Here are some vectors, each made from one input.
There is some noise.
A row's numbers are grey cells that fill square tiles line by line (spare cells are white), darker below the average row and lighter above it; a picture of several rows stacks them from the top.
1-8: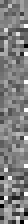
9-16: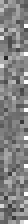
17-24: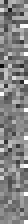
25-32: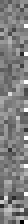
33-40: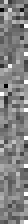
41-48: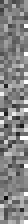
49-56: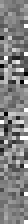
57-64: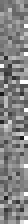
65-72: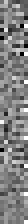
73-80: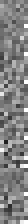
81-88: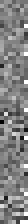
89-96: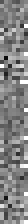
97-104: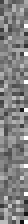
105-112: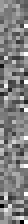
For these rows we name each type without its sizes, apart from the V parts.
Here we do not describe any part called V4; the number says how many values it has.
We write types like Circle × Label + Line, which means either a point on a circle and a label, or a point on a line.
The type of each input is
List(Circle) × V4.
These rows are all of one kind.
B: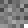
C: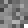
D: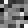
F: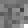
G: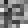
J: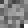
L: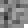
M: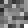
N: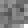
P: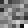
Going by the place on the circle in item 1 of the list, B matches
D, F, G and M.
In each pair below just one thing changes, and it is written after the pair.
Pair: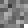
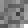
the place on the circle in item 1 of the list
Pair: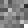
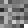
the place on the circle in item 1 of the list
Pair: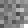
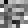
the place on the circle in item 2 of the list
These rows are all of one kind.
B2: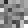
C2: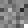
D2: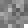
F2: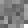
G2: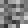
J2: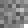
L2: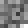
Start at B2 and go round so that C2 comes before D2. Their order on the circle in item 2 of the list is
B2, C2, D2, G2, L2, J2, F2.
